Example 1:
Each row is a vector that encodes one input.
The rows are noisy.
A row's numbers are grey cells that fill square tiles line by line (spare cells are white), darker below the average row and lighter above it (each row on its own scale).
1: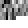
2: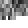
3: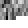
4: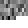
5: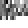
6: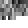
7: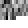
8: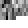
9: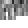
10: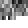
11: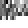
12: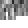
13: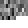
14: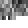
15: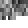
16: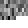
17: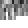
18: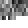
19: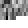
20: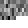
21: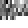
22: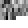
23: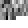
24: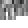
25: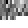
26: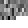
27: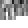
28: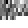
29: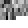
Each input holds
a point on a 5-point line.
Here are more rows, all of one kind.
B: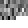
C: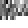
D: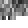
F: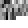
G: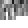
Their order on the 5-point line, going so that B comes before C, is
G, D, B, F, C.
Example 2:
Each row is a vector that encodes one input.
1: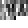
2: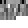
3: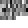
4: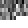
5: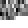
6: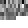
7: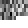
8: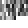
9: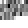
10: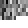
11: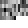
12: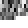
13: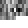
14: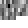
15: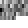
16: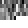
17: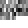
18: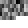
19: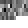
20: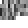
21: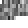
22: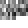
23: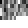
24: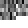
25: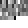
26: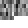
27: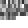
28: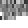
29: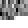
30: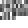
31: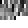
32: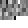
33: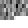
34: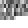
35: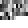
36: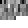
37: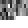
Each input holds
one of 8 labels.
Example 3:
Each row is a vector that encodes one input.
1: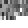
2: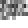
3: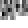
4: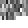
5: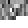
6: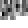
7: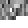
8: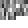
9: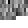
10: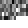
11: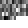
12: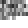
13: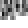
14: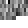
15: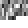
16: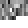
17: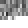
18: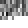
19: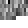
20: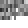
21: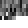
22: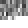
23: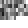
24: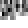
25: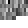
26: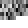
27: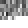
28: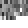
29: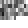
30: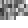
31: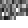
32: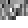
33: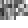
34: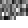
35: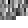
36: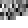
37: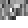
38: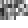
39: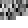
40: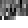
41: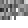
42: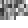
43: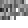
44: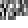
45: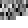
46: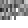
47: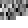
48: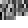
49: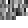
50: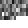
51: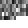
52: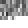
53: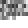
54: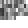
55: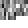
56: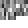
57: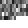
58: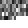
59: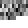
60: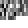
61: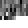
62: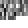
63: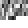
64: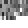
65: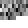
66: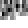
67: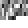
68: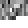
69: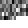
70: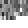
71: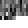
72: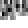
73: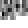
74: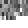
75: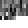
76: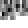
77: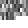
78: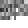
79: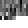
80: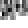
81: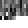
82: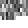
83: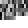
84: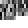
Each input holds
a point on a 16-point circle.
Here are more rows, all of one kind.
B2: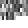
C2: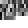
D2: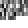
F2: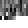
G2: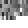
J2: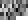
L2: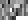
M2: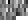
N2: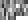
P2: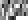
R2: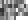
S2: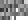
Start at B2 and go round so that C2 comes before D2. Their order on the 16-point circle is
B2, G2, R2, S2, F2, C2, D2, N2, P2, L2, M2, J2.
